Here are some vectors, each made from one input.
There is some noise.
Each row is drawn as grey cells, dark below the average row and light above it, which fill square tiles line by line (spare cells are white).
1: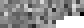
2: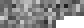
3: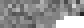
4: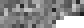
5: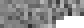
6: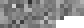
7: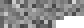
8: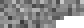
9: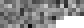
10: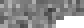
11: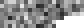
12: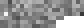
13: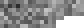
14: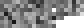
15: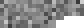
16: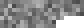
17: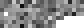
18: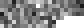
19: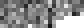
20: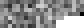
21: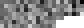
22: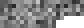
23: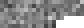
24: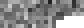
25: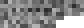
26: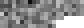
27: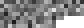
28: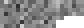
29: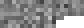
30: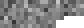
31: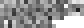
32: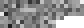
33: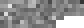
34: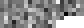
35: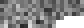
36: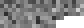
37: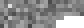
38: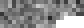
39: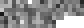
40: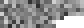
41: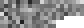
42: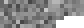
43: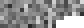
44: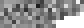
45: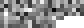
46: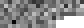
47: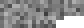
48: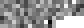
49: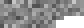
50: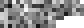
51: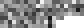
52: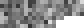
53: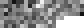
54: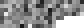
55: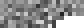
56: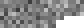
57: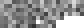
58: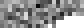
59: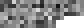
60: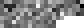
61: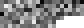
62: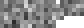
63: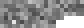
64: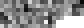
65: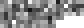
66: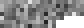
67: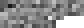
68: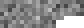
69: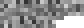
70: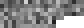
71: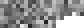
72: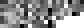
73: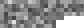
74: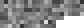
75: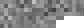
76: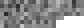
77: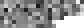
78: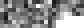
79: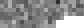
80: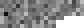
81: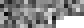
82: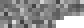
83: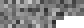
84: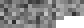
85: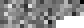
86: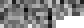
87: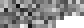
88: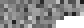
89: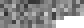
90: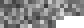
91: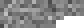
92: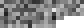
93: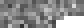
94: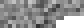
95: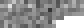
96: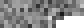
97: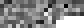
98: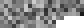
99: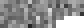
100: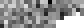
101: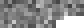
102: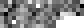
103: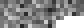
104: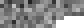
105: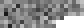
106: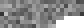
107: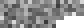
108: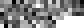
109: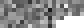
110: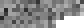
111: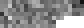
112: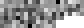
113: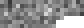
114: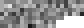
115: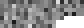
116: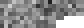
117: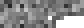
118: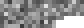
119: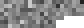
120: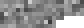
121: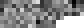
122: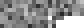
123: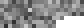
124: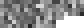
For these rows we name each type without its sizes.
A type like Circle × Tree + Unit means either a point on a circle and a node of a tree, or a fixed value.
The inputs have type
Circle × (Circle + Label).
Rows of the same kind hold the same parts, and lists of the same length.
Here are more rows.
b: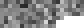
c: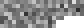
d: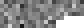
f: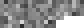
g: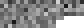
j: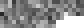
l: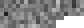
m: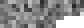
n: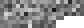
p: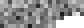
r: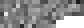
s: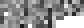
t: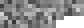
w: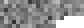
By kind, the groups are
b, c, d, f, j, m, n, p, r, s
g, l, t, w

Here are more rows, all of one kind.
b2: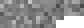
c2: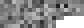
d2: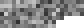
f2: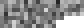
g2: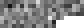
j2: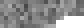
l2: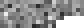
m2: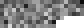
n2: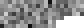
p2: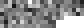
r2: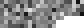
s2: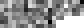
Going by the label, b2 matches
c2, f2, p2 and s2.
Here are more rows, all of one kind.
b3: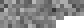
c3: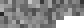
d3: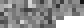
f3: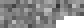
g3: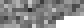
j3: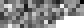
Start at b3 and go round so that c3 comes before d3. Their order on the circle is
b3, j3, g3, c3, d3, f3.
